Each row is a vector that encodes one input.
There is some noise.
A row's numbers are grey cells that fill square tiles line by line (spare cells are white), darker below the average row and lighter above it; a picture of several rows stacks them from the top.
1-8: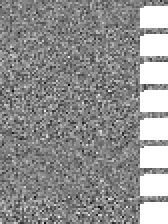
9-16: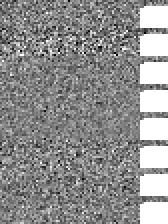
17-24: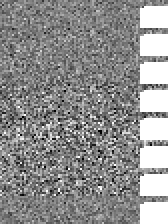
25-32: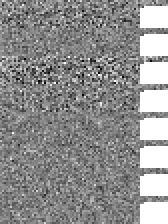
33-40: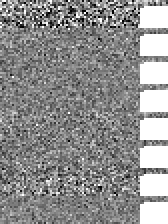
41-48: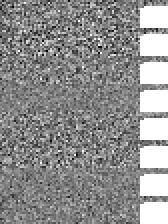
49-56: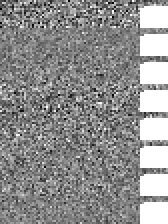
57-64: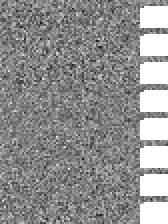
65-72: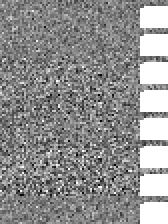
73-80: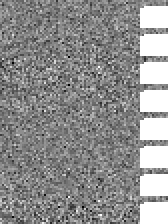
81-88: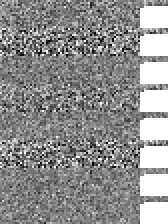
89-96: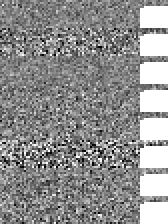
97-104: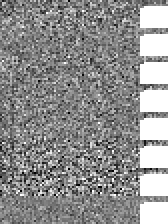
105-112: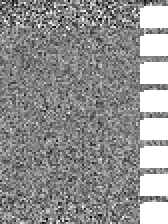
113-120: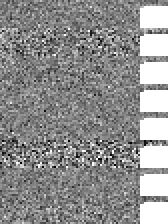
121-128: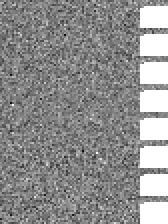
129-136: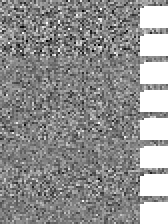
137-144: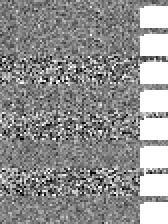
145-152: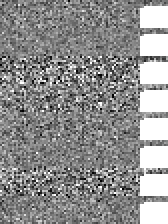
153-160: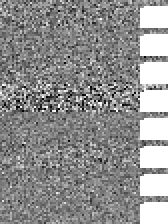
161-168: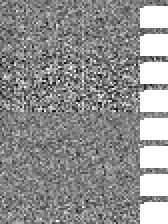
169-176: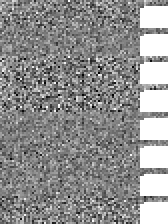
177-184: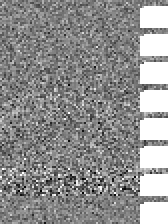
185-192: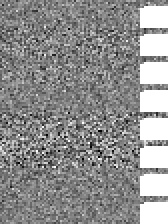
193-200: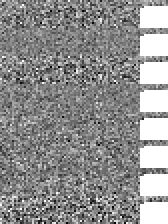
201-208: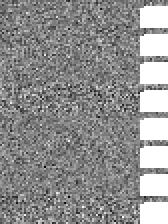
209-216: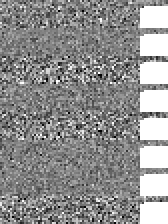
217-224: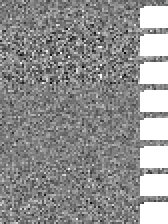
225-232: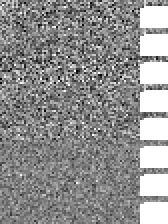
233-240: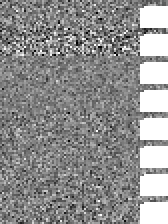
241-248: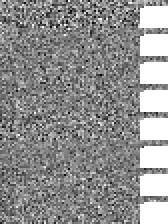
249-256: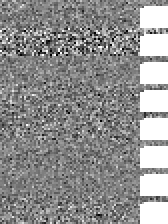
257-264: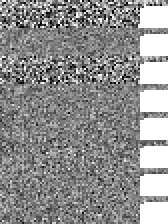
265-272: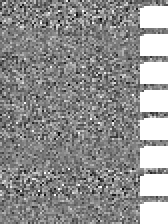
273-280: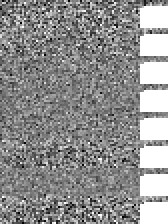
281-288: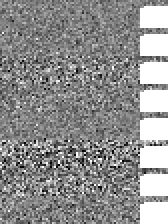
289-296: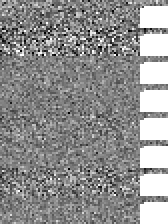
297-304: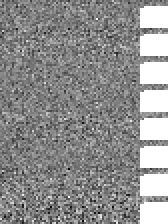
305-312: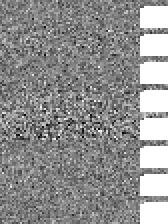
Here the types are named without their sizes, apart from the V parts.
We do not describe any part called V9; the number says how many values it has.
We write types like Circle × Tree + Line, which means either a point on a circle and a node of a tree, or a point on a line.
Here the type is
(Bool × Circle + Line) × (Line + V9).
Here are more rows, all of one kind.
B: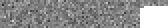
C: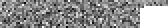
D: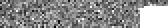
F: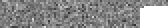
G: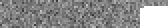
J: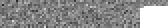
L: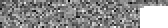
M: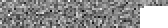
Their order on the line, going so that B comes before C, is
F, L, G, B, J, M, C, D.
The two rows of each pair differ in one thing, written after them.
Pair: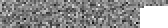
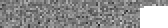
the place on the line
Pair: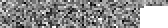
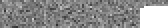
the place on the circle
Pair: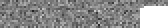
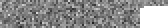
the place on the circle
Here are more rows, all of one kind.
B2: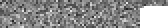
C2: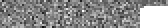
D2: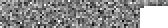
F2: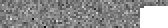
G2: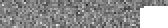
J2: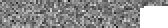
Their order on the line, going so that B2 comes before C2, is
B2, J2, G2, D2, F2, C2.
